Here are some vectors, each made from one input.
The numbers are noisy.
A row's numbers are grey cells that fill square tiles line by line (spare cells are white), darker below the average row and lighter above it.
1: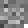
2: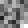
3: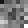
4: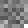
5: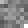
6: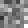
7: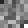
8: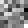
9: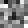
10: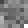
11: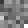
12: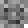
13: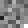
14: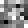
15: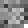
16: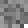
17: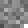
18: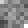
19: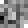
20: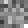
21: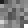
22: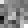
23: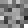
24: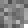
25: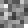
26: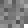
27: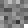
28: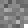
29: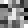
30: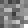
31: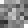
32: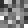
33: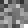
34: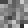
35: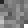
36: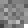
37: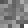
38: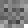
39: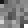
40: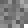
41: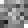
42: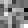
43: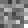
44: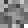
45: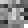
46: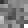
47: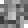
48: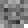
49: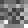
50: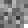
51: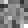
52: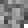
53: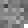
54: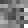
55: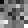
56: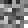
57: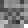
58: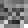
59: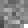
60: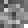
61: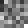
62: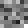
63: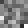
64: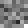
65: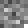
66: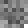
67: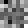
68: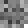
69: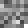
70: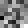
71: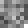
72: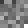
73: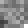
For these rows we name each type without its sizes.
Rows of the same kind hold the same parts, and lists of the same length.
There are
2 kinds of row.
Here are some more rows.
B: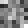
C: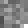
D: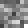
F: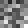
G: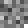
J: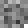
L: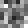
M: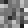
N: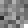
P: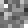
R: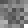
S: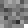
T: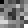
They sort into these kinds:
B, C, D, F, G, J, M, N, R, S, T
L, P

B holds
a node of a tree and a true/false value.
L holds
a fixed value.
